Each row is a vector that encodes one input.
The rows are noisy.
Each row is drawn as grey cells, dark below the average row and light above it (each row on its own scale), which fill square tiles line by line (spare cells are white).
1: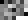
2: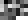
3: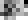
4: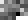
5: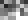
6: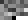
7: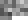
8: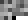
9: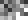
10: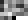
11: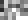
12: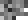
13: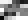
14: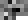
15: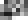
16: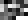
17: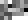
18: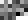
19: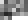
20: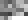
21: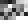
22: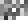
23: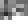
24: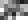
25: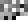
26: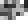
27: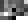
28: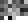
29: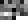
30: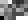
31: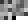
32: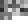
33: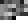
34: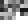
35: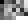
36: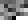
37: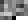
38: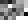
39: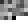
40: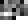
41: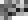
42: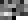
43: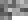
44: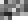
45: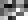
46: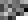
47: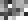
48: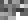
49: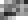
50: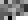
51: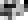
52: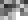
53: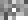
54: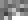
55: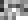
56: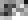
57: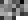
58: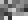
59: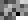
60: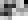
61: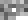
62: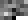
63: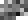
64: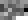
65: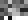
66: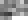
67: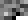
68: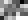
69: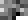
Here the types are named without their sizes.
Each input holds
a label.
